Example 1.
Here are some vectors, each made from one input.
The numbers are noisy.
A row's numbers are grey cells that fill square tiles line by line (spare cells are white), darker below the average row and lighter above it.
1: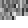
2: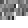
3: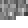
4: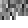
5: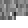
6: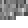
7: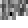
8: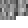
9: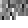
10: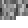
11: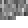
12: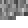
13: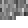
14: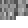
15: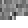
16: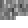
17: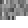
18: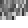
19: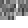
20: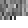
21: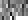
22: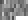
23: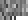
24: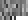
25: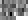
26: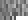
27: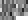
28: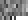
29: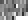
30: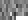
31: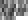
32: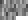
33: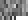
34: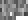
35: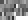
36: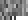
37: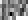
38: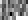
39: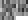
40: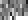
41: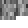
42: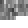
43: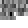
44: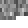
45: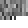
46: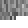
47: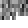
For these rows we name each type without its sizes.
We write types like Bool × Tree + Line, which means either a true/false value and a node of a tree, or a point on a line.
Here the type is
Line × Line.
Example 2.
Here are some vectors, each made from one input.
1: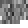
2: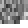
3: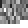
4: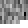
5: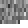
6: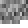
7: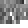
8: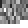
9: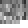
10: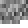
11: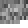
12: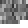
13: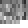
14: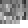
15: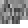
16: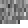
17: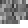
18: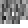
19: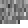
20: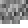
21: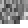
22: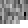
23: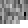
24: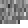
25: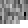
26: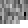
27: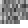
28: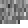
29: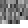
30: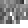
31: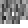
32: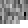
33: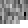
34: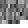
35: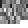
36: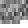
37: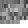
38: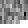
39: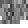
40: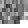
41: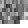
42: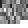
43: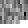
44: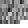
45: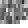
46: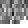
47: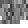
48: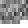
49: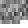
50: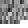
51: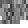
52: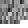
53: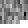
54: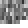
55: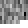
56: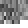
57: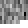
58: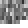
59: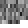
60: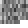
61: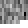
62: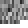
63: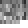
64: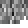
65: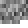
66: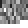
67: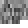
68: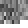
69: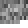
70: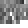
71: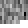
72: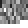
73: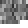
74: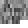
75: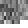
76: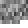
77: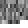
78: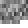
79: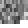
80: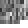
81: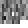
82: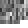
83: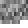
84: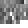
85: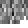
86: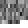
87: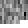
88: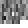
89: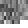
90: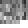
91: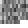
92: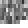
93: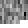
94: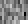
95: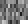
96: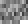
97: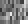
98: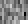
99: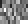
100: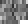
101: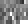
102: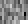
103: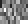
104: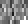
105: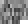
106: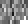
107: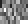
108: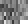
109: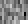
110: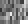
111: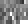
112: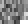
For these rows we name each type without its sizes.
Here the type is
Tree.
